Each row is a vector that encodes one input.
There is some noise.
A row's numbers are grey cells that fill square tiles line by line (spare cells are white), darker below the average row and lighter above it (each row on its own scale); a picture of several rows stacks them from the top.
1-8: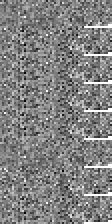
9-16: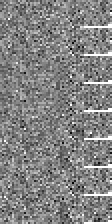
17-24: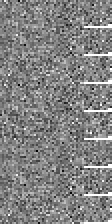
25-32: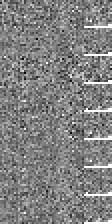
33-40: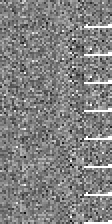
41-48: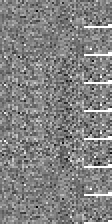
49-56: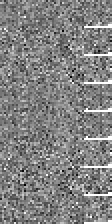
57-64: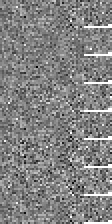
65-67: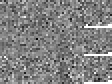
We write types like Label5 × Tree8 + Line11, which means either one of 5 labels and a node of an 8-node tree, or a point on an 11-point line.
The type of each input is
Label5 + Tree8.
